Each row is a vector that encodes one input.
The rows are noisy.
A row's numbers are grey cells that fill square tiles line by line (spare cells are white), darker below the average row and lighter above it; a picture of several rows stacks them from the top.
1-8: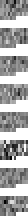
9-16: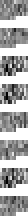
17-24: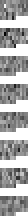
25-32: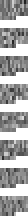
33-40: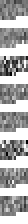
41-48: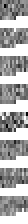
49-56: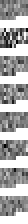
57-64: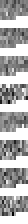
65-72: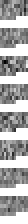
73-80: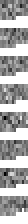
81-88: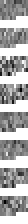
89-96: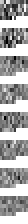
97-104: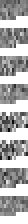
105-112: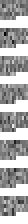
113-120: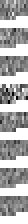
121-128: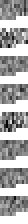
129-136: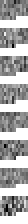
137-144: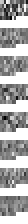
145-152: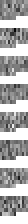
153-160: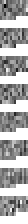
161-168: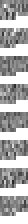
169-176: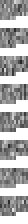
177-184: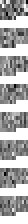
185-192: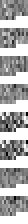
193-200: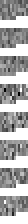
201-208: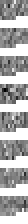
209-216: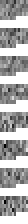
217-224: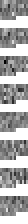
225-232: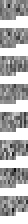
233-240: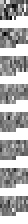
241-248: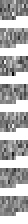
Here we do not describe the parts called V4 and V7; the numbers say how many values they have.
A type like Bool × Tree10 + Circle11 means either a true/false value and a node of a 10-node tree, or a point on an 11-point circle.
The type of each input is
Bool × V7 + (Label5 + Line8) × Line8 + V4.
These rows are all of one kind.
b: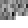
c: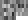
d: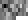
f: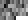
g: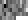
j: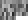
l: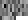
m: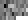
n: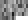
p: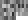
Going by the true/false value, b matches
c, j, n and p.
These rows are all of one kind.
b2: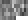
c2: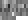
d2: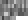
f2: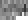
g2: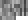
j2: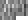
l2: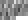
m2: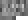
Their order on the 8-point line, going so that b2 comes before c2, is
l2, j2, g2, f2, d2, b2, m2, c2.
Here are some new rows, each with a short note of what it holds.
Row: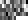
a value of V4
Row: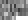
one of 5 labels and a point on an 8-point line
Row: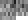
a point on each of two 8-point lines
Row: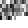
a value of V4
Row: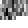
a value of V4
